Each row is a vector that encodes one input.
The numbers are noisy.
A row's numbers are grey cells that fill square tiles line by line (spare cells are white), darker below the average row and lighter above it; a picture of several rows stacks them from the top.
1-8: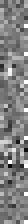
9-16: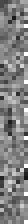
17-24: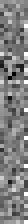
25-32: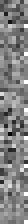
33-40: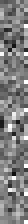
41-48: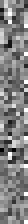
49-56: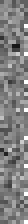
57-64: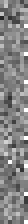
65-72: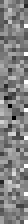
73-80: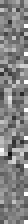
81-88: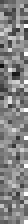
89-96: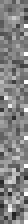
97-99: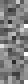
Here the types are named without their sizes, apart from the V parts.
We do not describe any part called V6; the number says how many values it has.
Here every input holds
a label, together with either a point on a line, or a value of V6.
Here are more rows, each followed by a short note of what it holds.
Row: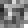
a label and a value of V6
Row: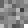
a label and a point on a line
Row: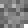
a label and a point on a line
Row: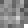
a label and a point on a line
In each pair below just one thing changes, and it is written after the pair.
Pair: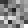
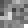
the label
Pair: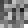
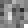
the place on the line
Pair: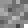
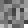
the label
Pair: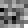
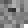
the place on the line
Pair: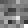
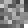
the label
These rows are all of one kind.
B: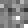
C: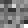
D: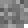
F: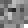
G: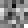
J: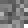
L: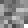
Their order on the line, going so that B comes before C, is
L, B, C, J, D, F, G.
